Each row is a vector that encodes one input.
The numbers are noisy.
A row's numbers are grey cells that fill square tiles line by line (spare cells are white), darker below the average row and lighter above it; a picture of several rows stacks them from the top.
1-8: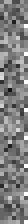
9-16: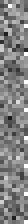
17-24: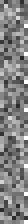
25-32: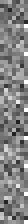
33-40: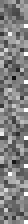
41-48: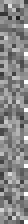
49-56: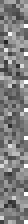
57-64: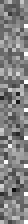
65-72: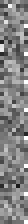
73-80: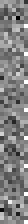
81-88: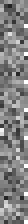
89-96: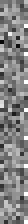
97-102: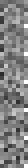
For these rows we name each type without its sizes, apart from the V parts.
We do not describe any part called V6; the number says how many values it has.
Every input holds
a point on a line, together with either a point on a line, or a value of V6.
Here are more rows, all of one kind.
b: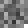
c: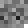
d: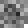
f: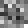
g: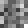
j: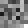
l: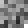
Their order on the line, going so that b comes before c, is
l, g, d, b, c, j, f.
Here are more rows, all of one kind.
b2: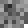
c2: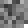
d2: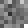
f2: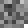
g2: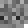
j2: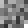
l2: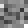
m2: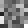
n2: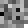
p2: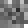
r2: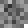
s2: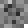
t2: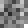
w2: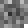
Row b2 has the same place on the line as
l2, r2, s2 and t2.
